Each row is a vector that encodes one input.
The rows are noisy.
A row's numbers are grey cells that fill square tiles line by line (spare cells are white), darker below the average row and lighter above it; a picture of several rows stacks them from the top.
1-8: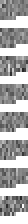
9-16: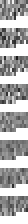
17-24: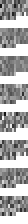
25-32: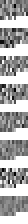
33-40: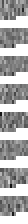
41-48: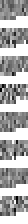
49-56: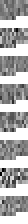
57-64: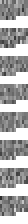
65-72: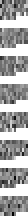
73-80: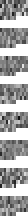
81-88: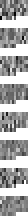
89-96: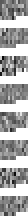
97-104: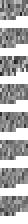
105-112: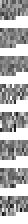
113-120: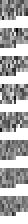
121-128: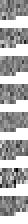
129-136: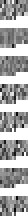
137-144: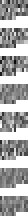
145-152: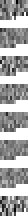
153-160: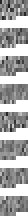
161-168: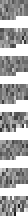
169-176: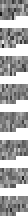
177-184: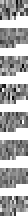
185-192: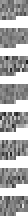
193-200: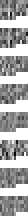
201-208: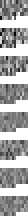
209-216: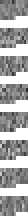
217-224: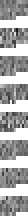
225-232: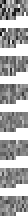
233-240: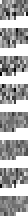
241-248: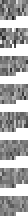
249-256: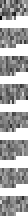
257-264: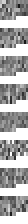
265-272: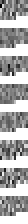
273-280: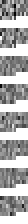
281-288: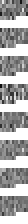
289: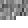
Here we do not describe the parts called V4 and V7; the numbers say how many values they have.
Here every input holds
either one of 6 labels, three true/false values and a value of V4, or a value of V7.
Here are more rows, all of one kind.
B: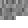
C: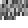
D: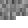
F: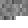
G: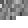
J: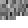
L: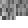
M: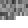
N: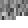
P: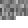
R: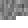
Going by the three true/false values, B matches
D, F and M.
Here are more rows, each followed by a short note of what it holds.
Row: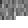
one of 6 labels, three true/false values and a value of V4
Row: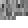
one of 6 labels, three true/false values and a value of V4
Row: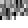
a value of V7
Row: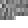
one of 6 labels, three true/false values and a value of V4
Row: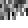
a value of V7
